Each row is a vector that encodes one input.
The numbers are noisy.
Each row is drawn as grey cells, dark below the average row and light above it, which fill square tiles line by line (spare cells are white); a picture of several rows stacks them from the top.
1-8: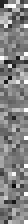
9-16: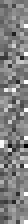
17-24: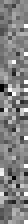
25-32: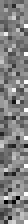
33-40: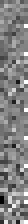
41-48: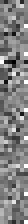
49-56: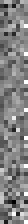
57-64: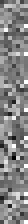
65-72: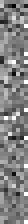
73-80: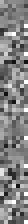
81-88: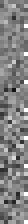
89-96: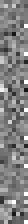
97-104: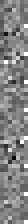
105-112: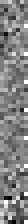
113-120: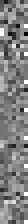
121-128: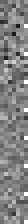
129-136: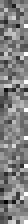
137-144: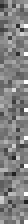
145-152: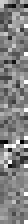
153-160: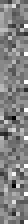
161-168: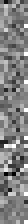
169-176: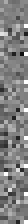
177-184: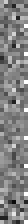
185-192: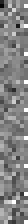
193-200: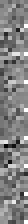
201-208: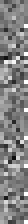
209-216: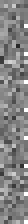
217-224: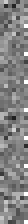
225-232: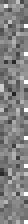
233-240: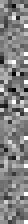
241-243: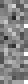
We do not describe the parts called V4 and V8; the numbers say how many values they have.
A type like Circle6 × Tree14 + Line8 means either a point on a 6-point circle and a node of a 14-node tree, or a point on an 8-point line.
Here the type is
(Label11 × V4 × V8 + Unit) × Line7.
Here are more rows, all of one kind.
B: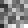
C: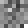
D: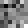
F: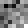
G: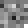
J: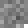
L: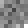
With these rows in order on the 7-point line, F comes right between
B and D.
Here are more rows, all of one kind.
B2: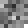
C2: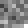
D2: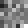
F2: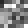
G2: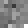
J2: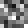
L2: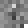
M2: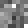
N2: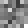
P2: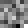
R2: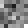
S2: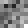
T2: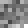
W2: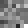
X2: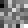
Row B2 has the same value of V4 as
D2, L2, M2 and N2.
